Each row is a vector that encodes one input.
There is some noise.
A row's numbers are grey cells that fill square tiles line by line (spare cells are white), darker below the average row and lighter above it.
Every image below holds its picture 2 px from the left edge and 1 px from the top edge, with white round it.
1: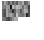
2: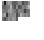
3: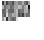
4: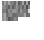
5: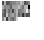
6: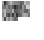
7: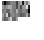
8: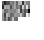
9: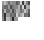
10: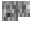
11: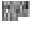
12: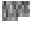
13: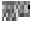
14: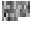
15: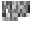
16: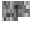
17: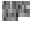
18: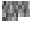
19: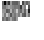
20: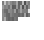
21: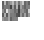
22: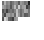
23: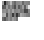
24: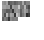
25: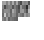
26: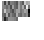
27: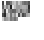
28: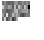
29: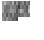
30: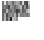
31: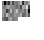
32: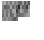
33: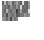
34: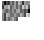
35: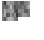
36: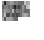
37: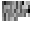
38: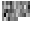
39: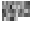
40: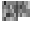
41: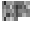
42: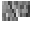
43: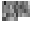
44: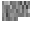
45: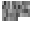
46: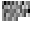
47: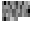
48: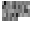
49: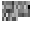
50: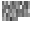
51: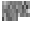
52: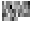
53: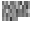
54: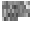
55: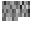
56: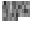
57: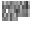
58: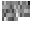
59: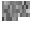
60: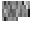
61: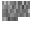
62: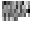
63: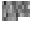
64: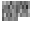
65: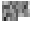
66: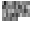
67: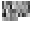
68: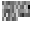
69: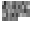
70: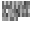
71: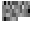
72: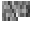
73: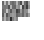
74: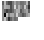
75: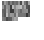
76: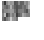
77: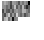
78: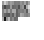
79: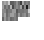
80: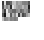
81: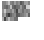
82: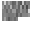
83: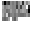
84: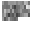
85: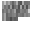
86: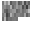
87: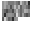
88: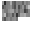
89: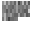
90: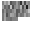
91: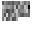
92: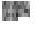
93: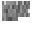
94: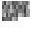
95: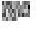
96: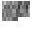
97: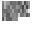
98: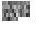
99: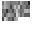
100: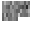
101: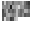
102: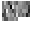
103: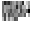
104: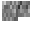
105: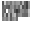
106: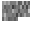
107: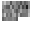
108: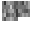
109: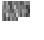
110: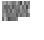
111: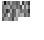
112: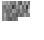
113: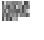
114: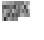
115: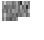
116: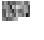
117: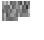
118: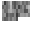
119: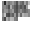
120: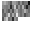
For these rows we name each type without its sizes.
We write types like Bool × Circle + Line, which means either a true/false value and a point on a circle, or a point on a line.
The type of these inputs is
(Bool × Bool × Bool + Line) × (Label + Line).
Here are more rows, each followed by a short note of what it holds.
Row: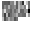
a label and a point on a line
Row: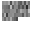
a point on a line and three true/false values
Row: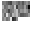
a label and three true/false values
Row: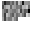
a label and a point on a line
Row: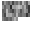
a label and three true/false values
